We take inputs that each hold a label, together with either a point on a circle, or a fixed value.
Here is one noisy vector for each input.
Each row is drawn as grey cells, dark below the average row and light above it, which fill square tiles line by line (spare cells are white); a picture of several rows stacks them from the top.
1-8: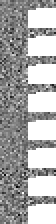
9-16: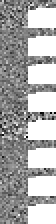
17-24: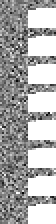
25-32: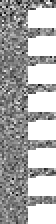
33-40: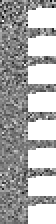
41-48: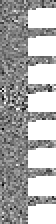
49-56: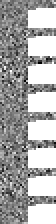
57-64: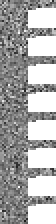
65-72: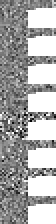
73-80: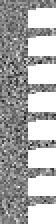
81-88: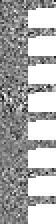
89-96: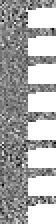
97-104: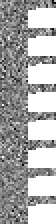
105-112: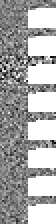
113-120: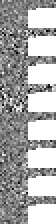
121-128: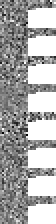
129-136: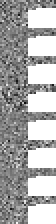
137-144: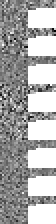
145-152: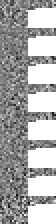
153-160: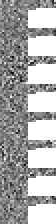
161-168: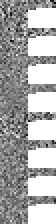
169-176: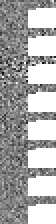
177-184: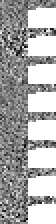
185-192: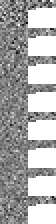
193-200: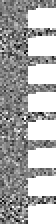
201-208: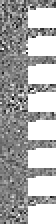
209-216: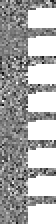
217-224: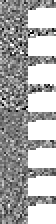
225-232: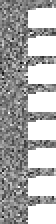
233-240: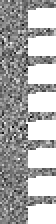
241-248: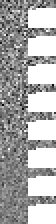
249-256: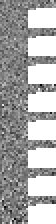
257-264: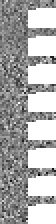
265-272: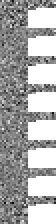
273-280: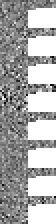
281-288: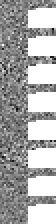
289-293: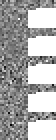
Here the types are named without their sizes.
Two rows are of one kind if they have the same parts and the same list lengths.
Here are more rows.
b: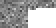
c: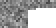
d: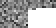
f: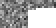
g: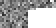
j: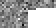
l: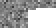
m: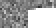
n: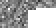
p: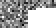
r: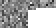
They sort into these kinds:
b, c, d, f, g, l, m
j, n, p, r

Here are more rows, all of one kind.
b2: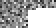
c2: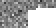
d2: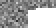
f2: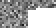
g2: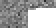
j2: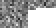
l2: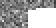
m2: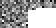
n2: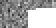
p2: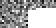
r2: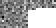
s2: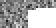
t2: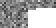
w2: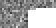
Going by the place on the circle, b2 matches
c2, f2, p2 and w2.
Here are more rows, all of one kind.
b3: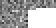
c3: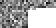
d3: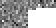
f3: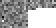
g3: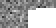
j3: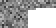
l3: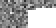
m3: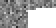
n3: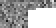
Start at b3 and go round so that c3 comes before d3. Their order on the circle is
b3, c3, l3, j3, f3, n3, m3, g3, d3.
